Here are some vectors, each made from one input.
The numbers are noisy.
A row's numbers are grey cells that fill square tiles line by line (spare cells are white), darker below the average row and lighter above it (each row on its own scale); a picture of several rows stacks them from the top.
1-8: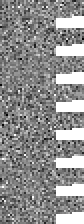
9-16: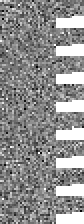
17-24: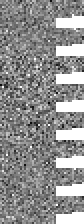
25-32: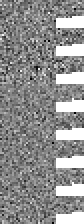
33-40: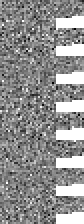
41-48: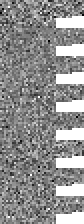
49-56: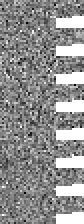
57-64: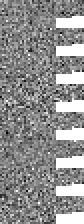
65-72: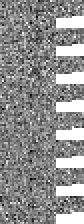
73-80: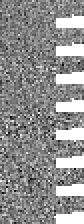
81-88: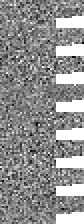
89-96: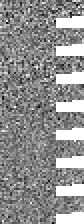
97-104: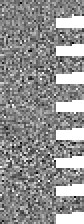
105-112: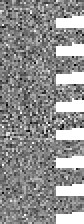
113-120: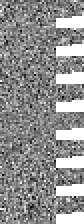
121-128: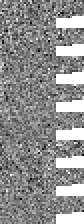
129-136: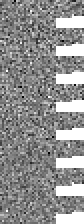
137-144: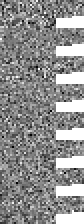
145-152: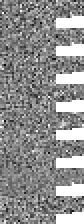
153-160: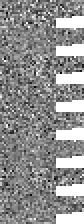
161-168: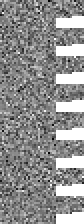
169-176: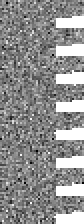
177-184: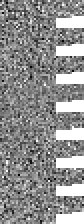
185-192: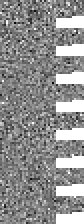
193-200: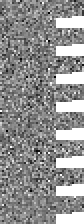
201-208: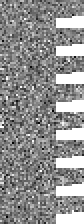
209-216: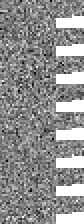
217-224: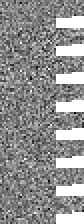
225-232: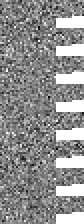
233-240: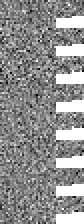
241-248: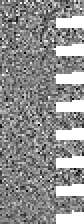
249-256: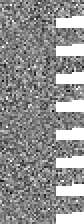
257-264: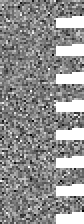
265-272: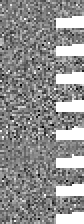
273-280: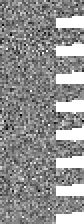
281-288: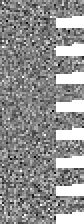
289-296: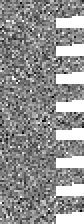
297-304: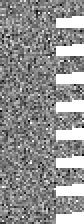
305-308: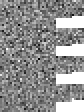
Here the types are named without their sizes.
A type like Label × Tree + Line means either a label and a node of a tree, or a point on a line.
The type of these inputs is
(Circle + Unit) × (Tree + Unit) + Line.
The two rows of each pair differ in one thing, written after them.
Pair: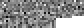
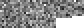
the place on the circle
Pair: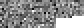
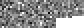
the node of the tree
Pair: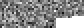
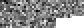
the place on the circle
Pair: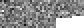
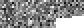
the place on the circle
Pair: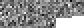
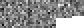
the place on the circle
